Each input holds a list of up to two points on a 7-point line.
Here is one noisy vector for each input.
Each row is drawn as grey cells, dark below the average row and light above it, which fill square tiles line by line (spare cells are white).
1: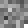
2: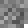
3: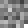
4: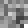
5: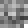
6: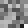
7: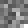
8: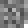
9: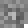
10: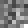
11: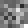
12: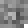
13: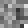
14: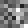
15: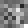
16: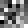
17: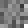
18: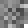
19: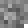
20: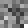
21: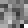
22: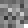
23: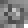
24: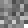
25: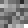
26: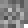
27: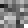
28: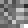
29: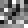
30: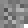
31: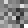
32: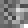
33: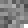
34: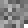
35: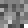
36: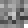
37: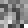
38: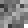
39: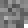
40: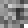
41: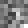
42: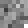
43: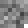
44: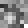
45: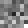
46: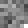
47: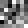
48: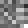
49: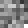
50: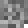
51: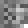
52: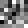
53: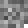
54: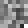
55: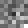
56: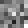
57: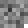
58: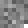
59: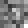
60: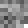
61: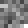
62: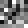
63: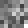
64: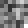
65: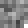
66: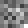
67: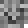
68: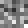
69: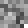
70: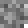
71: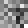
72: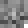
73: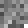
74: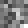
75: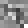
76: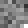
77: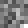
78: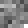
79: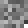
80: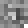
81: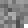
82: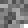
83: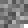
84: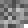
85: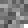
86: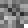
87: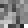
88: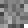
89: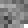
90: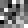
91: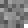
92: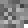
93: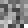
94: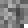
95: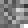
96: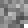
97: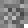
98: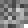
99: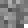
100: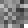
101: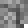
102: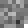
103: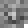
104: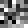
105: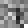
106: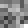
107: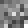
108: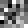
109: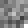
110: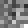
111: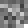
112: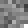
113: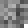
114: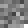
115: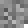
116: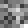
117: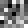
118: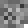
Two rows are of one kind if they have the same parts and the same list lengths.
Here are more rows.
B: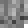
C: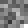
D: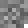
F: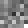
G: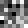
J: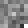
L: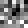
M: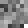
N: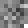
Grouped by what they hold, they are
B, D, J, M, N
C, F
G, L

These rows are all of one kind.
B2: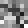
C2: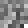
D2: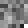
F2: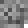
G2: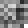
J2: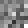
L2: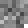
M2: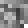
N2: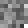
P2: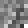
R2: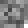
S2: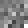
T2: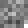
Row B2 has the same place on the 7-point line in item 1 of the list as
F2, L2 and R2.
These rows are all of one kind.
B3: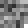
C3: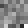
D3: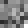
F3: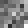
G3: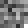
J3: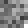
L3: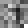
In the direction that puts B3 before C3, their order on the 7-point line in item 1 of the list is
G3, B3, L3, D3, J3, C3, F3.
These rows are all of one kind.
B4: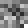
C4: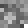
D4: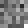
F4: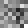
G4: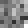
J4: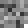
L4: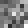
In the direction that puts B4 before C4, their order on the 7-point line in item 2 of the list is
D4, B4, C4, G4, L4, J4, F4.
